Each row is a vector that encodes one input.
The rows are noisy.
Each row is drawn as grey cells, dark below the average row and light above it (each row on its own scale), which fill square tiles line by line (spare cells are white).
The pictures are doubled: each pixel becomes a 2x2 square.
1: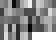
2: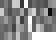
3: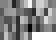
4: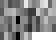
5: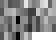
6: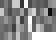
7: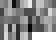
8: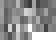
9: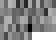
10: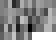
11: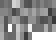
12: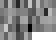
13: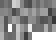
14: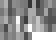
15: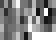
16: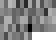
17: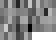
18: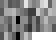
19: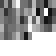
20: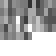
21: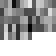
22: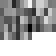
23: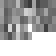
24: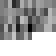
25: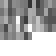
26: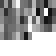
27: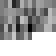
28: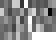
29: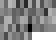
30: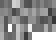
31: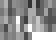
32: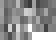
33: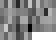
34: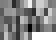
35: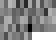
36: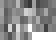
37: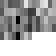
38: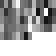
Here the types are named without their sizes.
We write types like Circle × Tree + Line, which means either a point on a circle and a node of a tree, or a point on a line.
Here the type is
Label + Line.
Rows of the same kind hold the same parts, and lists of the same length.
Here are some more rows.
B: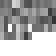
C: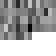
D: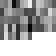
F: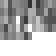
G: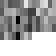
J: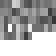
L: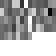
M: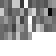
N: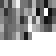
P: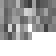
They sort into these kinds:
B, F, J, L, M, N, P
C, D, G

